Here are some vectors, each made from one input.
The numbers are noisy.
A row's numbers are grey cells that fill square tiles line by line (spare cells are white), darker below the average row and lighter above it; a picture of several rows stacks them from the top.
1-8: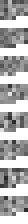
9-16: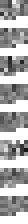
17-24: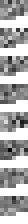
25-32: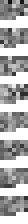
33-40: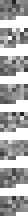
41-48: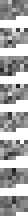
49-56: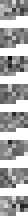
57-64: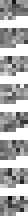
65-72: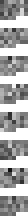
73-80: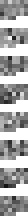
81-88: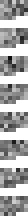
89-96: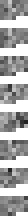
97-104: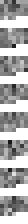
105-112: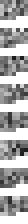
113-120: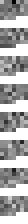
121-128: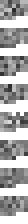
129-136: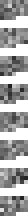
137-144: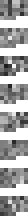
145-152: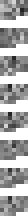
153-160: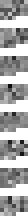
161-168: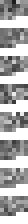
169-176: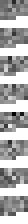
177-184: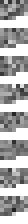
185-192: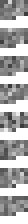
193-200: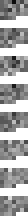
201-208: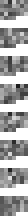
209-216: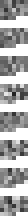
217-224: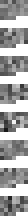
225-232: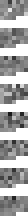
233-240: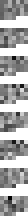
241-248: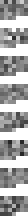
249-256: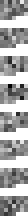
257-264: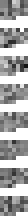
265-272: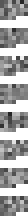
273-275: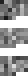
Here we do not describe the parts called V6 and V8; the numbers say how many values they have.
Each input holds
either a point on an 11-point line, or a true/false value, a value of V6 and a value of V8.
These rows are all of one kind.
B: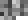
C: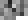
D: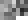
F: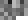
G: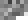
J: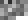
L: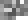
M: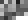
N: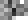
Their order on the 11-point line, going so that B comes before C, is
B, F, C, G, J, N, L, M, D.
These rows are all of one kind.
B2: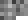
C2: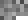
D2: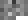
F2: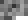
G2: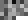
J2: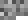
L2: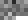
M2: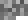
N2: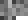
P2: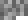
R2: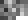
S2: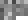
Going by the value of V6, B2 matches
C2, J2, N2 and P2.
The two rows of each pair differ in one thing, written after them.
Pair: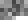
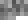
the true/false value
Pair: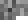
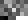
the true/false value
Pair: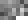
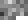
the true/false value
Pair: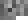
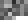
the true/false value
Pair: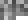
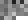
the true/false value
